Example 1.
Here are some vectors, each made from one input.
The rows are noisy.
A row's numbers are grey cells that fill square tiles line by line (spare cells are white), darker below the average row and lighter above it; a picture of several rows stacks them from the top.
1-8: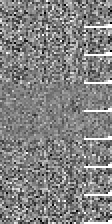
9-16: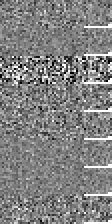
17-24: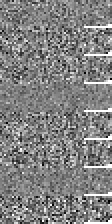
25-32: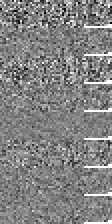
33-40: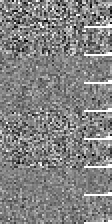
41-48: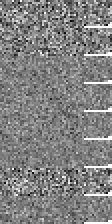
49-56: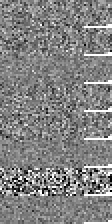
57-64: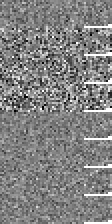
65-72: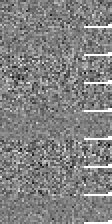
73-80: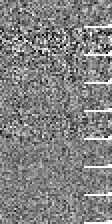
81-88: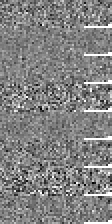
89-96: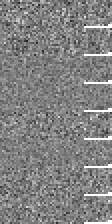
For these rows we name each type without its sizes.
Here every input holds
a point on a line, together with either a point on a line, or a node of a tree.
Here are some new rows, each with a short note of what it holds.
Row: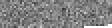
a point on a line and a node of a tree
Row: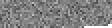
a point on each of two lines
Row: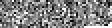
a point on each of two lines
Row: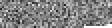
a point on a line and a node of a tree
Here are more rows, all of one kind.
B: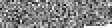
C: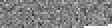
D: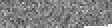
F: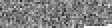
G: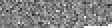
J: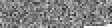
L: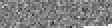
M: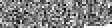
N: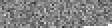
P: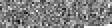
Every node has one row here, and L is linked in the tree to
M and N.
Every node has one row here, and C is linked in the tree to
B and D.
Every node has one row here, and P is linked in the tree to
M.
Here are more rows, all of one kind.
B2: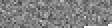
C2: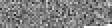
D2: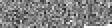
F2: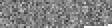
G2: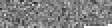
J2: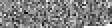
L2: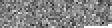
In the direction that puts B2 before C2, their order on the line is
L2, G2, B2, F2, D2, J2, C2.
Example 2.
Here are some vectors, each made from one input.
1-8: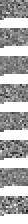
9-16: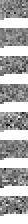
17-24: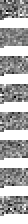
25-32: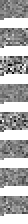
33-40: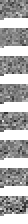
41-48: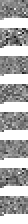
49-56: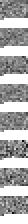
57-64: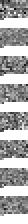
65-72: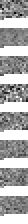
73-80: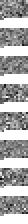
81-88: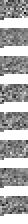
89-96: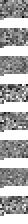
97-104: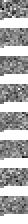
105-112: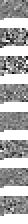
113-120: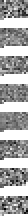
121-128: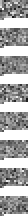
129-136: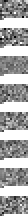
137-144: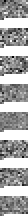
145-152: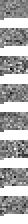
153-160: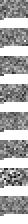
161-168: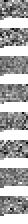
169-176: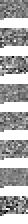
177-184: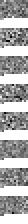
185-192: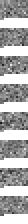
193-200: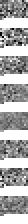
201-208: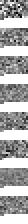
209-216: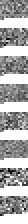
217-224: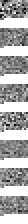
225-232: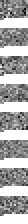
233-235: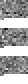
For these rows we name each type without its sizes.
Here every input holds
either a point on a circle and a true/false value, or a point on a line.
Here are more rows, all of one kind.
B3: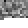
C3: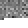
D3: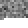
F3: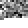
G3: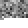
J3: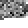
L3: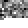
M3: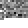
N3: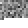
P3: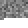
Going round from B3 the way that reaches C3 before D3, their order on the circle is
B3, F3, G3, C3, J3, M3, L3, P3, N3, D3.
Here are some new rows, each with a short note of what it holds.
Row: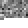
a point on a circle and a true/false value
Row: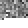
a point on a circle and a true/false value
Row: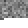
a point on a circle and a true/false value
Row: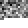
a point on a line
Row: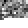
a point on a circle and a true/false value
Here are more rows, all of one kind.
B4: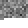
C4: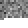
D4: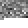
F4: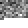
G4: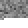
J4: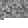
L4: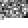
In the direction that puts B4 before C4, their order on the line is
B4, D4, J4, C4, G4, L4, F4.
